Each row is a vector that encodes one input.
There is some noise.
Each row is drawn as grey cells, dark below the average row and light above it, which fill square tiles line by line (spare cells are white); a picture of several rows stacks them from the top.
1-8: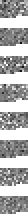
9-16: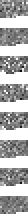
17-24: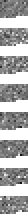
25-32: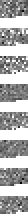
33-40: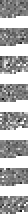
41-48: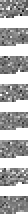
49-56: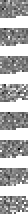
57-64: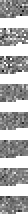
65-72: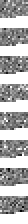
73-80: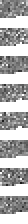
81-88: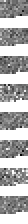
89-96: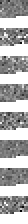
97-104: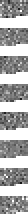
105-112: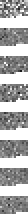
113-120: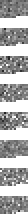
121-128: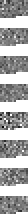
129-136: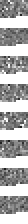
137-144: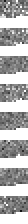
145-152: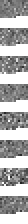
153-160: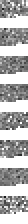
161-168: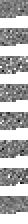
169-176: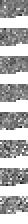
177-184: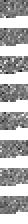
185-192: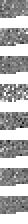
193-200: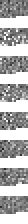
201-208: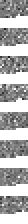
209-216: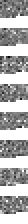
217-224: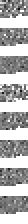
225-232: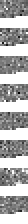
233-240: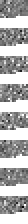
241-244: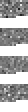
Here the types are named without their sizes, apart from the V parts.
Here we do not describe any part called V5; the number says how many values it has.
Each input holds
a list of items, each a true/false value and a value of V5.
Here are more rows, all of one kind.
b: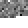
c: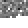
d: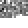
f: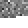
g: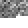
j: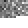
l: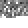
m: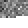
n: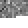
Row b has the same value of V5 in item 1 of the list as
f, j and l.
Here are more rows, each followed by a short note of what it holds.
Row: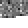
the empty list
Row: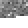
a list of two items
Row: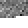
a list of two items
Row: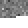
a list of two items
